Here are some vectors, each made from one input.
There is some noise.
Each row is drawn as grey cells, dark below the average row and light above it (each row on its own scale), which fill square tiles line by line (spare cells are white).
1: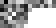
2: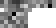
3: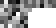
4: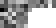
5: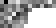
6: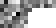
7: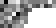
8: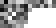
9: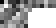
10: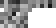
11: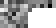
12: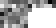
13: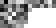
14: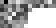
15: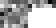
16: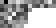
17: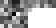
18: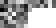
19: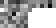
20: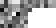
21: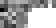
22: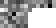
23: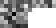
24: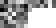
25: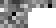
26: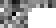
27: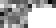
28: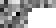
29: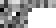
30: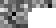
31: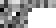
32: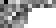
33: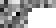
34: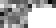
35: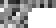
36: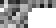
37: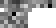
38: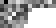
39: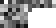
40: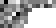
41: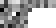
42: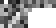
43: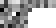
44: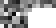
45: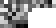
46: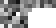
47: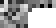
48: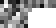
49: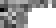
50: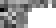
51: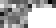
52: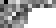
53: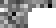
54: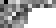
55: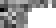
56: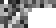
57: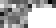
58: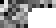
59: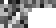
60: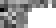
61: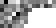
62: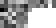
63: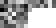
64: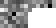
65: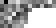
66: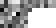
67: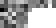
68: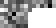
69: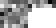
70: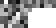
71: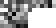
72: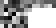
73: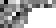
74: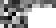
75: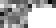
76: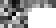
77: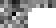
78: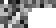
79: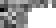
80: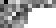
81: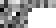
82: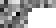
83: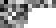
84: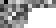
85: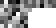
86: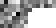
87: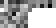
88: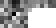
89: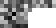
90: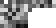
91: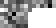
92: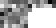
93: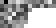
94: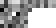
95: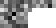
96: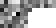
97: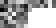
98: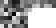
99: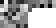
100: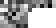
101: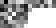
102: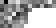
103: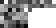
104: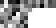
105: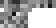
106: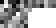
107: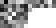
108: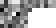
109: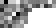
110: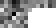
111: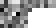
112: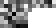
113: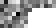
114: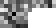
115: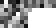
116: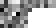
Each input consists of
a list of up to two points on an 11-point line.
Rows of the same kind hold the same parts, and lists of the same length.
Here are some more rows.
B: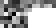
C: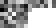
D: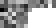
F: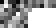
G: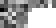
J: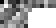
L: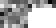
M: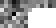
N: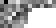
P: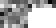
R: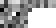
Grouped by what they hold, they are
B, F, J, M
C, D, G, N, R
L, P

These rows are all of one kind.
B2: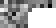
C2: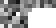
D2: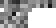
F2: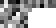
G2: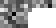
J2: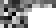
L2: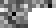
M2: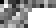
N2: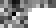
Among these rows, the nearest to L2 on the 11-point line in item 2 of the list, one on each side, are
D2 and G2.
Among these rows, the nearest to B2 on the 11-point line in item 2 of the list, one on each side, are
C2 and F2.
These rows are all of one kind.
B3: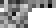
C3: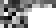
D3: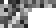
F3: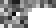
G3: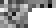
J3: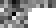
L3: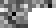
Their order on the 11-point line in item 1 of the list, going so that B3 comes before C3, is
L3, G3, B3, J3, F3, D3, C3.
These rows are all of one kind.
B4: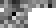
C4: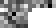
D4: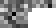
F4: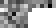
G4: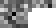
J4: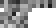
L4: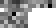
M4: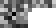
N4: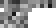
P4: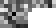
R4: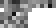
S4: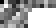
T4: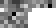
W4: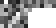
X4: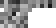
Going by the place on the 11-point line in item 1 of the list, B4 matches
J4, N4, R4 and X4.
